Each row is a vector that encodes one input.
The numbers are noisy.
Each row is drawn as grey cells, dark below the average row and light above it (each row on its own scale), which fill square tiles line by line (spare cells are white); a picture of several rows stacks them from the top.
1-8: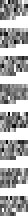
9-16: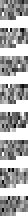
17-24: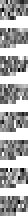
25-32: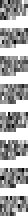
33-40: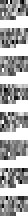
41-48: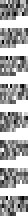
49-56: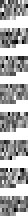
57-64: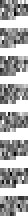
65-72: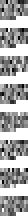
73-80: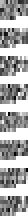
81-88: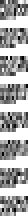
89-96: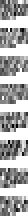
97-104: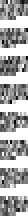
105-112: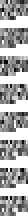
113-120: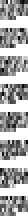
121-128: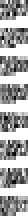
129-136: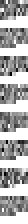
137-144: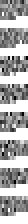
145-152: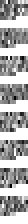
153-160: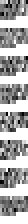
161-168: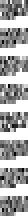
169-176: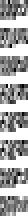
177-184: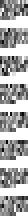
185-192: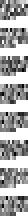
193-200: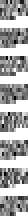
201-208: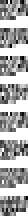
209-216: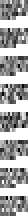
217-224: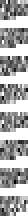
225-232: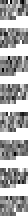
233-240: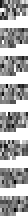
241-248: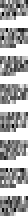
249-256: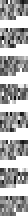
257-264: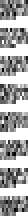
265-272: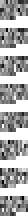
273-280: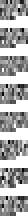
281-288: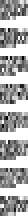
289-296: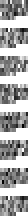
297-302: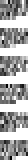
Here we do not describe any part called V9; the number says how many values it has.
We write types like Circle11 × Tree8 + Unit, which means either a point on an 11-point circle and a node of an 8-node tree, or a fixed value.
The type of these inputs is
List2(Bool × V9).
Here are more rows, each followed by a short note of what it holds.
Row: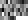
a list of one item
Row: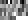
a list of one item
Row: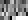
the empty list
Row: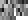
a list of one item
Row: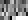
the empty list
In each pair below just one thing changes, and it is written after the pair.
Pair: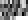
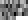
the value of V9 in item 2 of the list
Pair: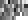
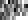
the value of V9 in item 2 of the list
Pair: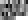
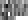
the true/false value in item 1 of the list
